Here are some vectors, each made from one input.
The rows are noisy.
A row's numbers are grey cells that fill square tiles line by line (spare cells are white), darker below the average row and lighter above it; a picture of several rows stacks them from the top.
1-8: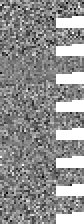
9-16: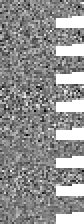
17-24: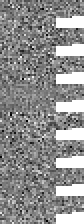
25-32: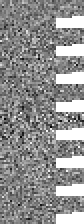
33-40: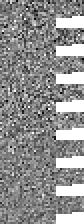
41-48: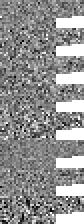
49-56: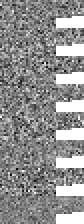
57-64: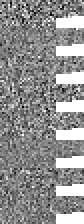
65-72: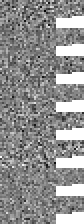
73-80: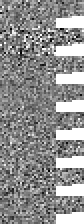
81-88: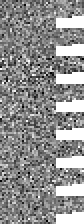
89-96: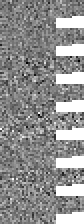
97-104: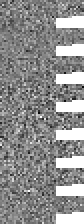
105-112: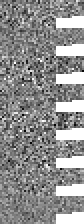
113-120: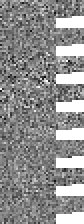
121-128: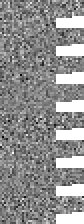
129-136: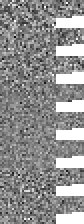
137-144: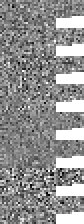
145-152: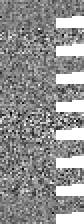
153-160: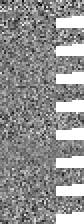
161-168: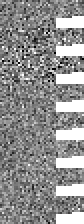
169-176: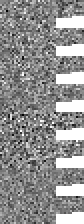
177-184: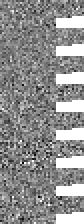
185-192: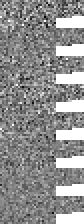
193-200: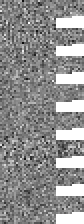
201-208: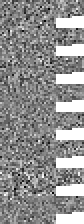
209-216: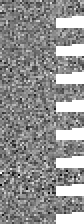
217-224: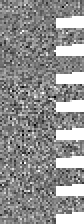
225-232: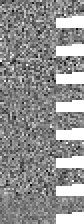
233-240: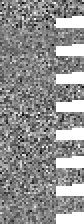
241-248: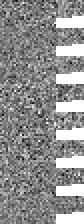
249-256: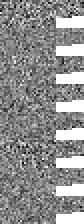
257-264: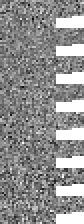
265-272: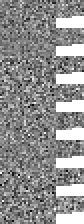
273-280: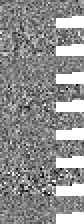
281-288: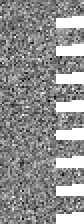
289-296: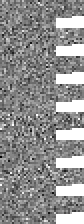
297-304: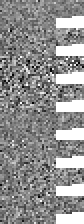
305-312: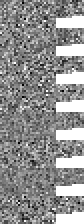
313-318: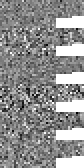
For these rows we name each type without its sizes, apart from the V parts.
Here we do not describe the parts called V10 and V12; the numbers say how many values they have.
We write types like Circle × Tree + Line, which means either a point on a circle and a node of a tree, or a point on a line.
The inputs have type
((Circle + V12) × Tree + V10) × Tree.
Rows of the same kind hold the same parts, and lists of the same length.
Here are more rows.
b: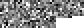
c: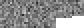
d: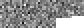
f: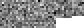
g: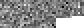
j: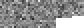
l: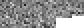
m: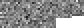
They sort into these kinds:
b, f, l
c, m
d, g, j

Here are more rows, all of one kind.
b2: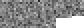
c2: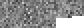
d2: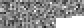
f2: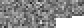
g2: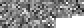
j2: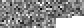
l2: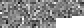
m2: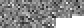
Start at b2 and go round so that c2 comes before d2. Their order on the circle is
b2, m2, c2, d2, j2, l2, g2, f2.
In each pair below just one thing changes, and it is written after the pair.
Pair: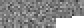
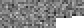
the value of V12
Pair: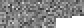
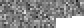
the value of V12
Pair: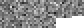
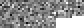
the node of one of the two trees
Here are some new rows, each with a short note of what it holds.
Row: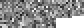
a node of a tree and a value of V10
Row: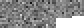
a point on a circle and a node of each of two trees
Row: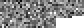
a node of each of two trees and a value of V12
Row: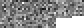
a node of each of two trees and a value of V12
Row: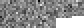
a point on a circle and a node of each of two trees
